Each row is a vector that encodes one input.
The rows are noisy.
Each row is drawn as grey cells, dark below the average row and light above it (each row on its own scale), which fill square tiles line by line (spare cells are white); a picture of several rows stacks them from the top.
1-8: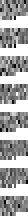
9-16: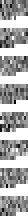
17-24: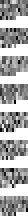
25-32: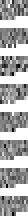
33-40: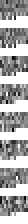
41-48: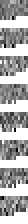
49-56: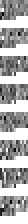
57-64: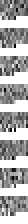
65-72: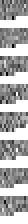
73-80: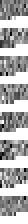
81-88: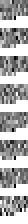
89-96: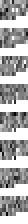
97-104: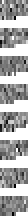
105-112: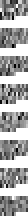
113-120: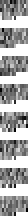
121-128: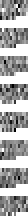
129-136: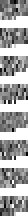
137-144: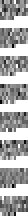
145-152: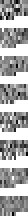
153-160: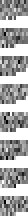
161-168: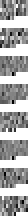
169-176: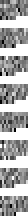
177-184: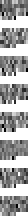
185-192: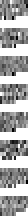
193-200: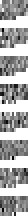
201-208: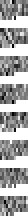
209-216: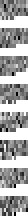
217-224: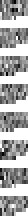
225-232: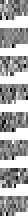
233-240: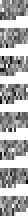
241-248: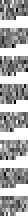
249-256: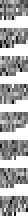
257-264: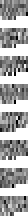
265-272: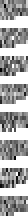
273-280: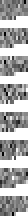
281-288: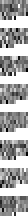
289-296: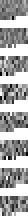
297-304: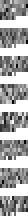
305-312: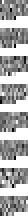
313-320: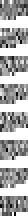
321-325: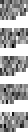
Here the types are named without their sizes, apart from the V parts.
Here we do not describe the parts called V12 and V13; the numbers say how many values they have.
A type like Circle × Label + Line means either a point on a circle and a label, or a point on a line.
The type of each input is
(Circle + V12) × Label × (Line + V13).
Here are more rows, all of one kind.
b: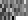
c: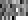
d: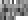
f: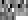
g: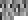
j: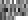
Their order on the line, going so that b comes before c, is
d, j, b, g, f, c.
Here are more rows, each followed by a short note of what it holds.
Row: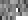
a label, a point on a line and a value of V12
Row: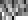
a label, a value of V12 and a value of V13
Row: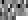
a label, a point on a line and a value of V12
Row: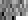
a label, a point on a line and a value of V12
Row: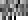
a point on a circle, a label and a point on a line
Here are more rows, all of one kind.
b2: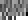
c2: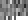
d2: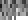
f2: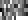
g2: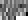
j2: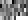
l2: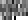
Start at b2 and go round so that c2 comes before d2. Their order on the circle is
b2, c2, f2, d2, j2, l2, g2.
